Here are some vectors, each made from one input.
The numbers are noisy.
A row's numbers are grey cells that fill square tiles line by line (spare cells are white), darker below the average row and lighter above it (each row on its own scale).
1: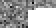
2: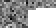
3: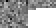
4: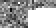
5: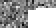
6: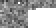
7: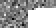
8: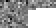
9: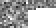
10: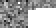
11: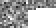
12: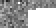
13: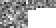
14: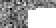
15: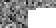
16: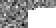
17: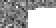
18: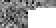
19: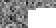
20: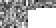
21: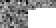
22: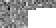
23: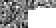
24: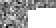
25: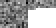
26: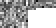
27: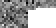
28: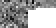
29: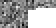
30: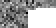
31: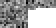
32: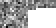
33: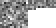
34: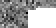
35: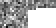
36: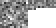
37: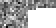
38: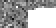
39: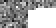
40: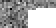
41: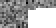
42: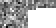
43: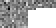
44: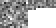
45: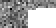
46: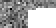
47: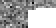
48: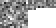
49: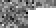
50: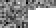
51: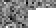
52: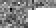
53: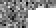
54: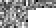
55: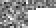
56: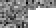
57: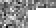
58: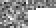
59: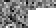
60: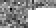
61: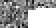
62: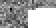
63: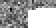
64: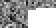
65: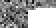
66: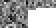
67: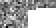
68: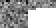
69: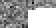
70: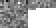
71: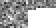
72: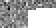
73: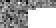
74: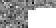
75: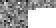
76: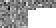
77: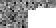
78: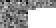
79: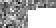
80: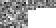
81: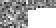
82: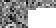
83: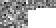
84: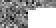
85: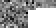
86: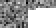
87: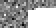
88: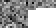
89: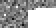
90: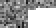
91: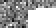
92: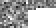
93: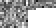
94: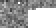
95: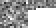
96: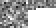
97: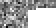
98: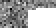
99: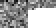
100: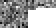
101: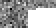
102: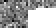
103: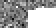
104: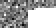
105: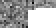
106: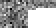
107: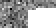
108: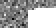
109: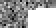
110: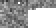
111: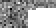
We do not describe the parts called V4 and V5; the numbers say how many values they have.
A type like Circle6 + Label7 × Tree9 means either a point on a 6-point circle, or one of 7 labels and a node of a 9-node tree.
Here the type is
Bool × (Circle6 + V5) + V4.
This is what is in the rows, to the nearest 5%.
About 70% of them hold a true/false value, together with either a point on a 6-point circle, or a value of V5. The rest hold a value of V4.
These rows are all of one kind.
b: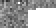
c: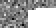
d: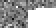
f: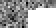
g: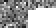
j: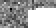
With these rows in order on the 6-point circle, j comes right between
b and c.
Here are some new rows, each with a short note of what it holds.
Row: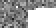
a point on a 6-point circle and a true/false value
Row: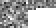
a value of V4
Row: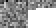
a point on a 6-point circle and a true/false value
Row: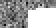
a point on a 6-point circle and a true/false value
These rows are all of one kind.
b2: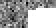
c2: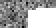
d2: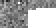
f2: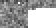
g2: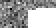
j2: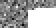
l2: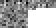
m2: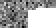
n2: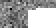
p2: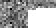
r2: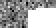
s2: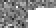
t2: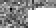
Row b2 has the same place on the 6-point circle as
c2, l2, m2 and r2.
